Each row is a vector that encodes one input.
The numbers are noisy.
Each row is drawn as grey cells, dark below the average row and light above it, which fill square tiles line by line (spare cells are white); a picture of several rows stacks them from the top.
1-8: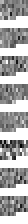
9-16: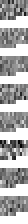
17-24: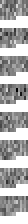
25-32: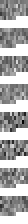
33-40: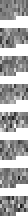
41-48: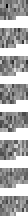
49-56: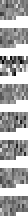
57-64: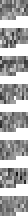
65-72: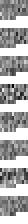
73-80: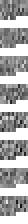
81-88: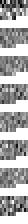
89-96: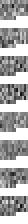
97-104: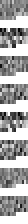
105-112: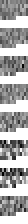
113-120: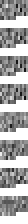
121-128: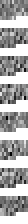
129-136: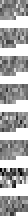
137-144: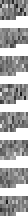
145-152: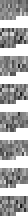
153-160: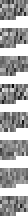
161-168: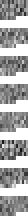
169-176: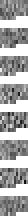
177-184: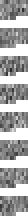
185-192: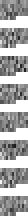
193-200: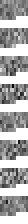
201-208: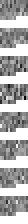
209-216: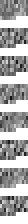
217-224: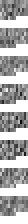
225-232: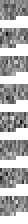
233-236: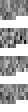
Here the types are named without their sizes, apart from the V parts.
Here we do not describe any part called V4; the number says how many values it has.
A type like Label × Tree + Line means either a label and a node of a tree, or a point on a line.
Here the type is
List(Line × V4).
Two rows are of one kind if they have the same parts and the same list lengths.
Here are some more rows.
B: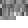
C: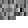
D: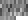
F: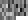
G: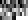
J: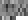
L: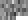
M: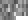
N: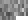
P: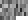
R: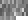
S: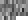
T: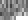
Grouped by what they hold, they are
B, D, M, N, R, T
C, F, P
G
J, L, S

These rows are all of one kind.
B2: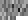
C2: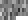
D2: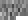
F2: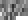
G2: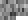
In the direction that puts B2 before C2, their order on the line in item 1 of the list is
F2, D2, B2, C2, G2.
